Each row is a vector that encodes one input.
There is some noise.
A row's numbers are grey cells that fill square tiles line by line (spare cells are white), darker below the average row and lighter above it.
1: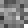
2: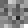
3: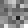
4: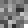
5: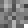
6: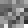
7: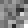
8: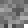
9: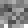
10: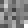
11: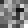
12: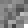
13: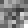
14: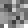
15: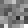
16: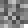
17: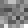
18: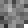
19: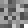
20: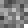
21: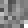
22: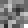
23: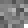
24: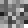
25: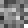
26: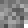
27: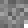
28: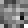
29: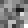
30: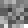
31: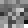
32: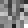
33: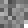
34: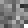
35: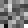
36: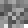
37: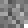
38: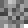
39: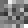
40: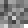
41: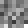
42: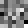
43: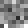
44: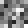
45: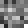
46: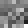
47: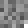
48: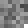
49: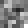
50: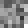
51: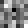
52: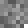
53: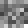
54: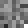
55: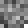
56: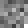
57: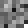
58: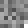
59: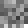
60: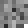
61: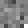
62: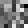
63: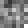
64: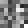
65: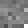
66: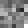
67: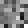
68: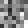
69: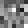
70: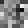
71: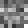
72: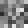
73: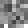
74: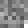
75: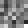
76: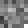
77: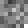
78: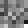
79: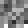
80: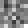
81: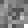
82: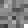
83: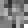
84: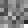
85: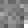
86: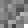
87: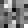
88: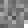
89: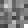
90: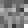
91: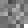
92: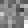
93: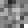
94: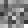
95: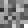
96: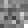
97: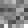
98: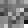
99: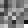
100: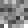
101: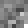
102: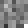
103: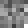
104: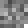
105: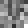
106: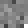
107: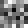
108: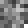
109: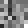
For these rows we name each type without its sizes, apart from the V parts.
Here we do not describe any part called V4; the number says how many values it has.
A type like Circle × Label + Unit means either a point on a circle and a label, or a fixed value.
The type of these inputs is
Line × V4 + Tree.
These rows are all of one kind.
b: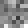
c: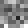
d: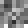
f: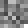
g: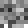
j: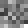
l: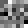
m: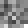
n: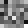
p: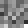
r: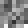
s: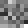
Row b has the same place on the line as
g and n.
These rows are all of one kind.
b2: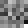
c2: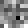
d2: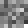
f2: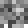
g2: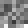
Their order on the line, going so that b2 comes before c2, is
g2, b2, c2, f2, d2.
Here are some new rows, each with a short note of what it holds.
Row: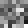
a point on a line and a value of V4
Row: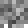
a point on a line and a value of V4
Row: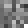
a node of a tree
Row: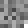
a node of a tree
